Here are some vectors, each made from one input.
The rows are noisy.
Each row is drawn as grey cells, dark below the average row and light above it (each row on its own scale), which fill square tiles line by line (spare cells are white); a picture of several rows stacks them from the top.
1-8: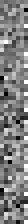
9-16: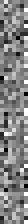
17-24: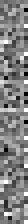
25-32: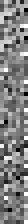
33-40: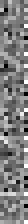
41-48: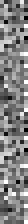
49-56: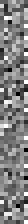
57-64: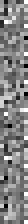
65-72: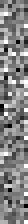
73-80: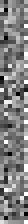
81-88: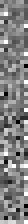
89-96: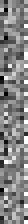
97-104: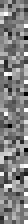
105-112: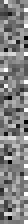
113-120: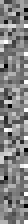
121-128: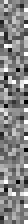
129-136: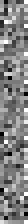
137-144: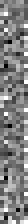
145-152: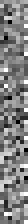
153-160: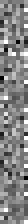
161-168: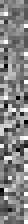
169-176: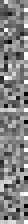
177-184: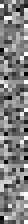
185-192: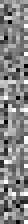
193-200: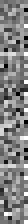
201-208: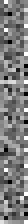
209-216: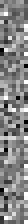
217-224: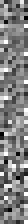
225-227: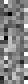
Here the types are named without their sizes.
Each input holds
either a point on a line, or three true/false values.
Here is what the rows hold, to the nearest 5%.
About 55% of them hold a point on a line. The rest hold three true/false values.
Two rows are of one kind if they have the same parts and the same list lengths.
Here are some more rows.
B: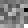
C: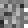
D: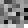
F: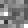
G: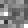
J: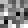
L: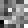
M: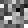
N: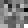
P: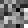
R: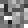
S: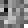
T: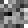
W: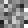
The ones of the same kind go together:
B, D, F, G, J, N
C, L, M, P, R, S, T, W

